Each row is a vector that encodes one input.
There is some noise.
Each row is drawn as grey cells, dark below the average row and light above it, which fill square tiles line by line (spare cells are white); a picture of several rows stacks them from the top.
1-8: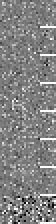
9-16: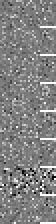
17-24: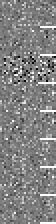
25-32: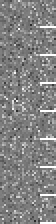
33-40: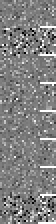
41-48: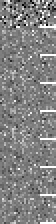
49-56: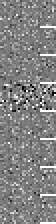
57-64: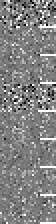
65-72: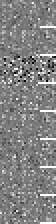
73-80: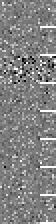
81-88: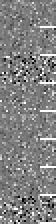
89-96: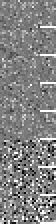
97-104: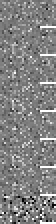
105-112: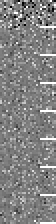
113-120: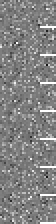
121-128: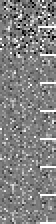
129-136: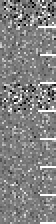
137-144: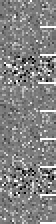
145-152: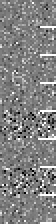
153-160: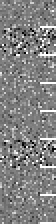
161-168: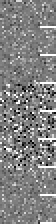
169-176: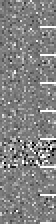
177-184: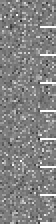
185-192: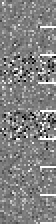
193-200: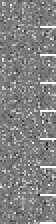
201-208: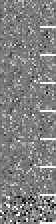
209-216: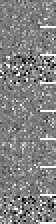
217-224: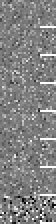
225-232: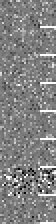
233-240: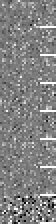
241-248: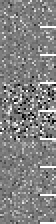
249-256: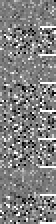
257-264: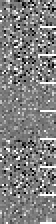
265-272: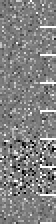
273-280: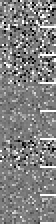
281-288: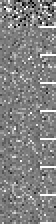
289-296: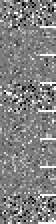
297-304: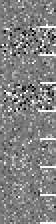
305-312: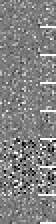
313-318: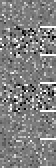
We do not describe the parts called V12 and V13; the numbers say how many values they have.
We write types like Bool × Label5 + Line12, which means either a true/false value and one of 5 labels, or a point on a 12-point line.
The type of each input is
(Bool × Bool × Bool + Unit) × Line7 × V12 × V13 + List2(Line5).
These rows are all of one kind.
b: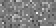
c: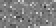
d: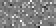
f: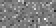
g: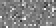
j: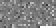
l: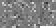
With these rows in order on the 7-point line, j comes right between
g and l.
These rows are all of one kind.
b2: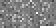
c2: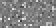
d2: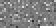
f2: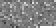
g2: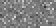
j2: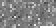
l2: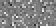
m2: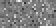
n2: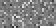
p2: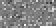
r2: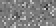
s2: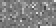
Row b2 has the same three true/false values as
c2, j2 and m2.
